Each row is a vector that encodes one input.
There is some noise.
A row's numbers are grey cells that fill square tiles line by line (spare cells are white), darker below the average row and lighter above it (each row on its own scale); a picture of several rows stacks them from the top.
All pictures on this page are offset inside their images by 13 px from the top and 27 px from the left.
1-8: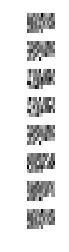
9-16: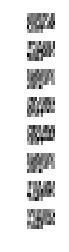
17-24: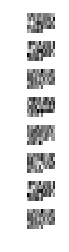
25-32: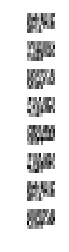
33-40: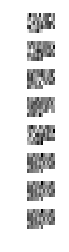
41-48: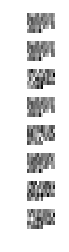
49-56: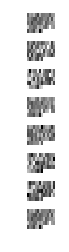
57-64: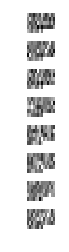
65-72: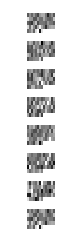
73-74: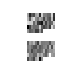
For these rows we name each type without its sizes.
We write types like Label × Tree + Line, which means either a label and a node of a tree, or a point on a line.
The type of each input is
Line.
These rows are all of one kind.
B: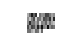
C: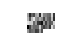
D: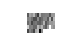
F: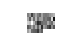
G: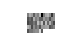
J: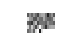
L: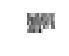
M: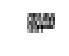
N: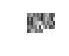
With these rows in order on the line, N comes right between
G and L.
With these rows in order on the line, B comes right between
F and M.
